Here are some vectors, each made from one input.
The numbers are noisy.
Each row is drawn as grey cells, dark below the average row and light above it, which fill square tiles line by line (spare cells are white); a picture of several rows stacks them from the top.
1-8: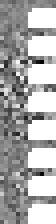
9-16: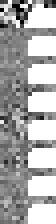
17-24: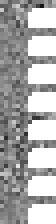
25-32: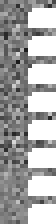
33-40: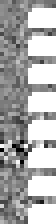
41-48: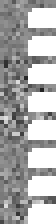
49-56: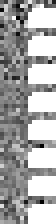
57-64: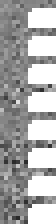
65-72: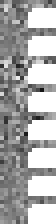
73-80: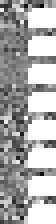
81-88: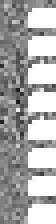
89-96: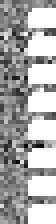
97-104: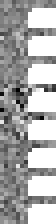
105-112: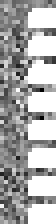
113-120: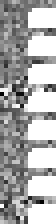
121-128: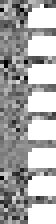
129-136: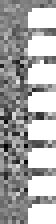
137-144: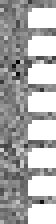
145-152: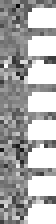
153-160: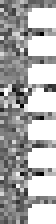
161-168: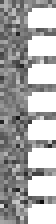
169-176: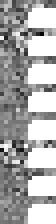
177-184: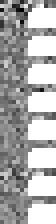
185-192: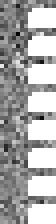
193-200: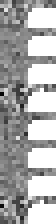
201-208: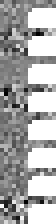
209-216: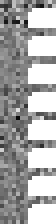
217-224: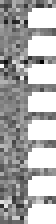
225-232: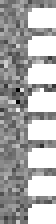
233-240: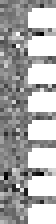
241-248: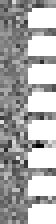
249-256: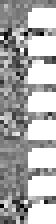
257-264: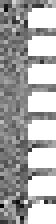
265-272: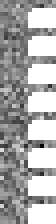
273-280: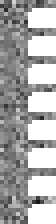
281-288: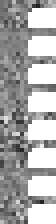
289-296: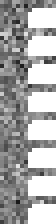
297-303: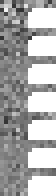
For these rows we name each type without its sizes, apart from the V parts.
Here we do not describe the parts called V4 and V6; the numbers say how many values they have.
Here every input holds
either a point on each of three circles, a point on a line and a value of V4, or a value of V6.
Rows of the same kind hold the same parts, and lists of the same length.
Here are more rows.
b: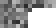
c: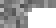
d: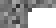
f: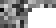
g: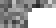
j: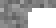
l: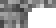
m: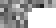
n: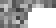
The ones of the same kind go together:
b, d, f, g, l
c, j, m, n

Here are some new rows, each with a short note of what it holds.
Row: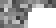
a point on each of three circles, a point on a line and a value of V4
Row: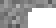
a point on each of three circles, a point on a line and a value of V4
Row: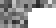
a value of V6
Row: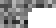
a value of V6
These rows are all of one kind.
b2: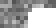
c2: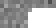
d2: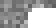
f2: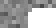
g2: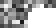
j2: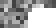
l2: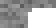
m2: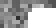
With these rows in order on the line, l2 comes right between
f2 and j2.
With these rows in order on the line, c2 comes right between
b2 and g2.
